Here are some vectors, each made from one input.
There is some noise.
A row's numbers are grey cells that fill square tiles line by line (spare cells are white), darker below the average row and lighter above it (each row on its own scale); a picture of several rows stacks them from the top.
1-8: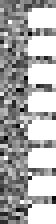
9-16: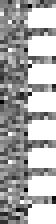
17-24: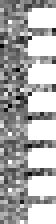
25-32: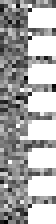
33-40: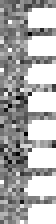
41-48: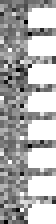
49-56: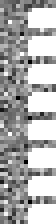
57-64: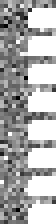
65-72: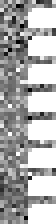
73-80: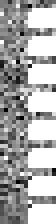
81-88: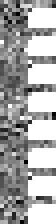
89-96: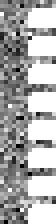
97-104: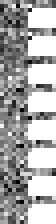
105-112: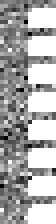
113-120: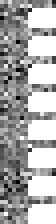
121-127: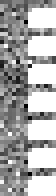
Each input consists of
either a point on a 16-point circle, or a point on an 11-point line.
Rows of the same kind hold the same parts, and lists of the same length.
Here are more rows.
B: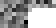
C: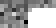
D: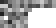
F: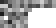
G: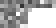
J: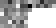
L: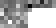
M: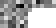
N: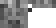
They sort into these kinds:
B, C, D, F, G, J, L, M
N

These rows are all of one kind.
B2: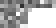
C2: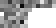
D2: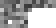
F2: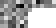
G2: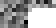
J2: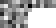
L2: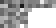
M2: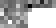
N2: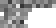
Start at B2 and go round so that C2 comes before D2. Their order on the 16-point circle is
B2, C2, N2, M2, D2, G2, F2, J2, L2.
